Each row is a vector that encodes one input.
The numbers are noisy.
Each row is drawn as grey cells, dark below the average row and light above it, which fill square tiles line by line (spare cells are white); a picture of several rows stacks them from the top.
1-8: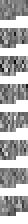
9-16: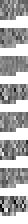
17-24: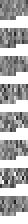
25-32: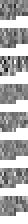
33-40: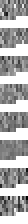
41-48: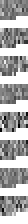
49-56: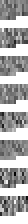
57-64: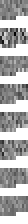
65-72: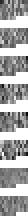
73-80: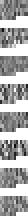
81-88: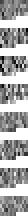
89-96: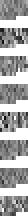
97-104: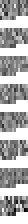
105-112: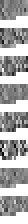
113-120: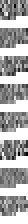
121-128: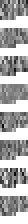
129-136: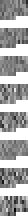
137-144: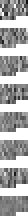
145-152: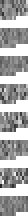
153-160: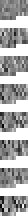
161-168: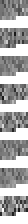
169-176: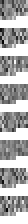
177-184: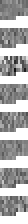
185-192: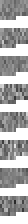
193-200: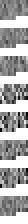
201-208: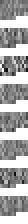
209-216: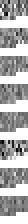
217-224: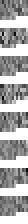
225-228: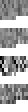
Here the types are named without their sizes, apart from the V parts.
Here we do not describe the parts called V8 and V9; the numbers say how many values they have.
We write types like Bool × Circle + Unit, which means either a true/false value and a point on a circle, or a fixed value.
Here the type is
Bool × List(Line) + V8 × V9.
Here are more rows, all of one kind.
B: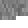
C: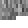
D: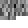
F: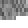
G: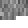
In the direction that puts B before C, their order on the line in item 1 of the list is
G, D, B, C, F.
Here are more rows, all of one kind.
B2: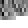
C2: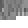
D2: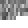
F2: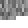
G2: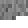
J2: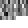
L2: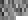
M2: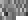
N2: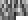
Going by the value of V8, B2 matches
G2, L2 and N2.
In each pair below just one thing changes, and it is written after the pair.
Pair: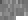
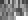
the place on the line in item 1 of the list
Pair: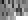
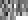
the place on the line in item 1 of the list
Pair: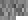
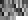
the true/false value
